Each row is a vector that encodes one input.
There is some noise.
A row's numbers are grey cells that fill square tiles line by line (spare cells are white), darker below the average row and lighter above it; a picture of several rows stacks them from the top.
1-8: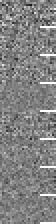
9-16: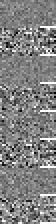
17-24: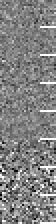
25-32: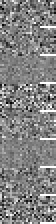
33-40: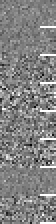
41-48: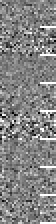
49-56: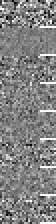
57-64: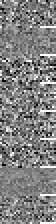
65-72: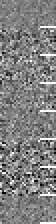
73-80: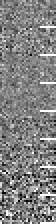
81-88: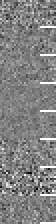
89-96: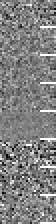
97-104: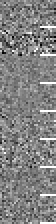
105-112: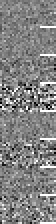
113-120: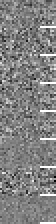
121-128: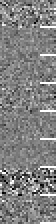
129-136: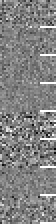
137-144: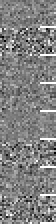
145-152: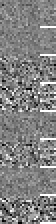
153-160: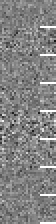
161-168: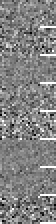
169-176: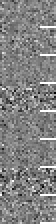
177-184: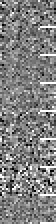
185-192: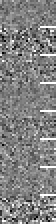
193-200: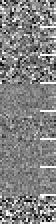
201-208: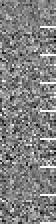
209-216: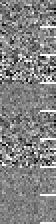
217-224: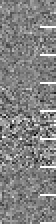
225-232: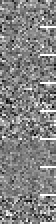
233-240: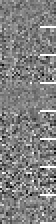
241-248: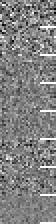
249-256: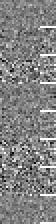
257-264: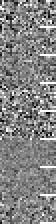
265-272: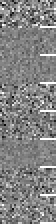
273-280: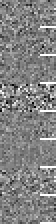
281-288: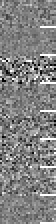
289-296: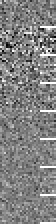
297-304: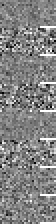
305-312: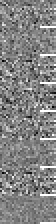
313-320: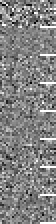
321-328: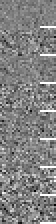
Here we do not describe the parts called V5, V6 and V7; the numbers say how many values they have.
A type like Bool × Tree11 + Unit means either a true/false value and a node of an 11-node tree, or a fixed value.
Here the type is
(Label12 × V5 × V7 + Line8 × Line8 × V6) × Line8.
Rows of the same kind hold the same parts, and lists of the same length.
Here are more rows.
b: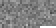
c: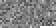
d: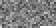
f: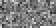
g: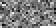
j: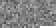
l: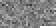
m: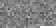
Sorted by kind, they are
b, d, f, g, l
c, j, m

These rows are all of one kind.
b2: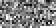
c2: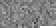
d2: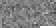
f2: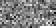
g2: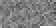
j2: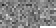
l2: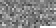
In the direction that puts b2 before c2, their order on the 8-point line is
b2, c2, l2, g2, d2, f2, j2.
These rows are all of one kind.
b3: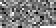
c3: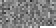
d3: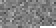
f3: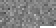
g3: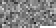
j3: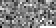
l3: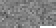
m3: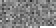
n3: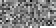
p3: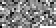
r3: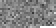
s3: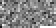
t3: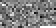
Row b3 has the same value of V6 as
m3 and t3.
